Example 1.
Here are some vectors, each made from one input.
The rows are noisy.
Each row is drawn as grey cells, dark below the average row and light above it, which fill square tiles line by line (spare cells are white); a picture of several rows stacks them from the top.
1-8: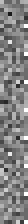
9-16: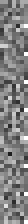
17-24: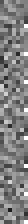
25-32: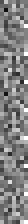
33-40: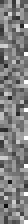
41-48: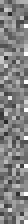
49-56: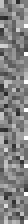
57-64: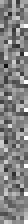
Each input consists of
four true/false values.
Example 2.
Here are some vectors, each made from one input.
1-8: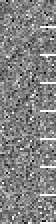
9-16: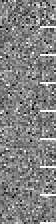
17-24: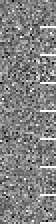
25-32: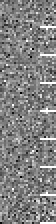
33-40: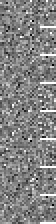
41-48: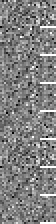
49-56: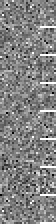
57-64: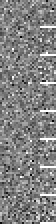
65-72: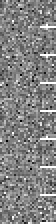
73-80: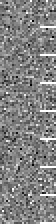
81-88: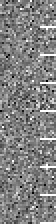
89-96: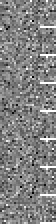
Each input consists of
either a point on a 13-point circle, or a fixed value.
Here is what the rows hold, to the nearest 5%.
About 90% of them hold a point on a 13-point circle. The rest hold a fixed value.
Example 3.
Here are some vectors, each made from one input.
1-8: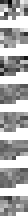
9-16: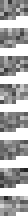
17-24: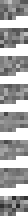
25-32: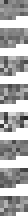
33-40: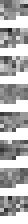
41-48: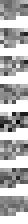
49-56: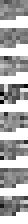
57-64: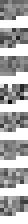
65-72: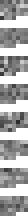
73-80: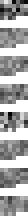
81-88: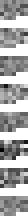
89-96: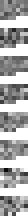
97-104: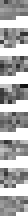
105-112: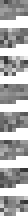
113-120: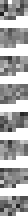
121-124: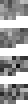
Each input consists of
one of 9 labels.
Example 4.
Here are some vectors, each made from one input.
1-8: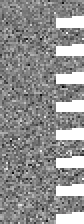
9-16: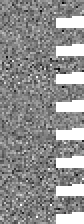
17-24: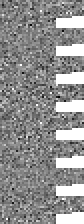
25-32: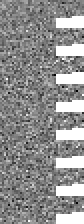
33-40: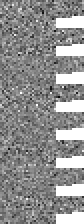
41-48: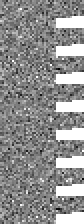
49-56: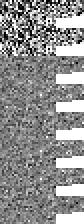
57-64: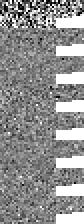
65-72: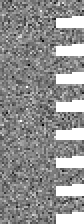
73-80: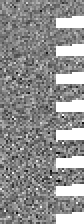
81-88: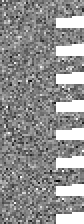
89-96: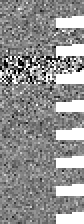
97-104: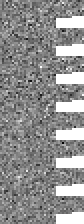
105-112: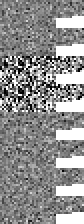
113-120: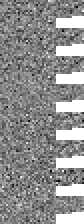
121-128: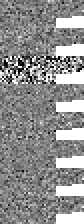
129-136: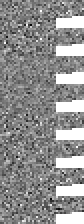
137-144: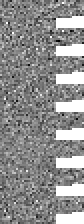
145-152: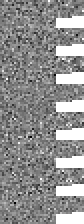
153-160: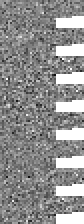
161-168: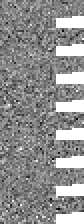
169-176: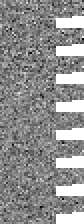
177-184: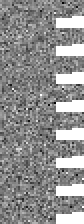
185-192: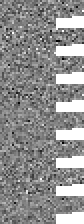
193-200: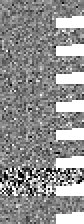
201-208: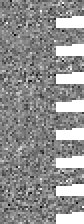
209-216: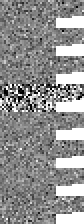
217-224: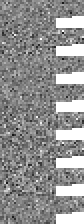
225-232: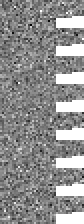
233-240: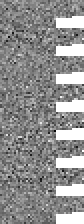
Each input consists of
either a fixed value, or a node of a 14-node tree.
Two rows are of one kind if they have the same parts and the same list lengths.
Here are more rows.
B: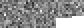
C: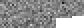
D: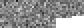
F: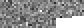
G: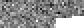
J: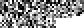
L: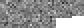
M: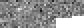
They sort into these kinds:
B, C, D, F, G, L, M
J

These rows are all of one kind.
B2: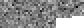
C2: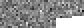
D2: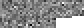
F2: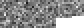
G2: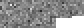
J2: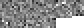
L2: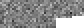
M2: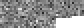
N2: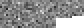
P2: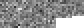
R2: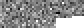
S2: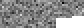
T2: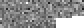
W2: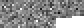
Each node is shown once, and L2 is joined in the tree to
G2, N2 and T2.
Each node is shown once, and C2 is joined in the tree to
D2 and N2.
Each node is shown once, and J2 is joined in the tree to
D2.
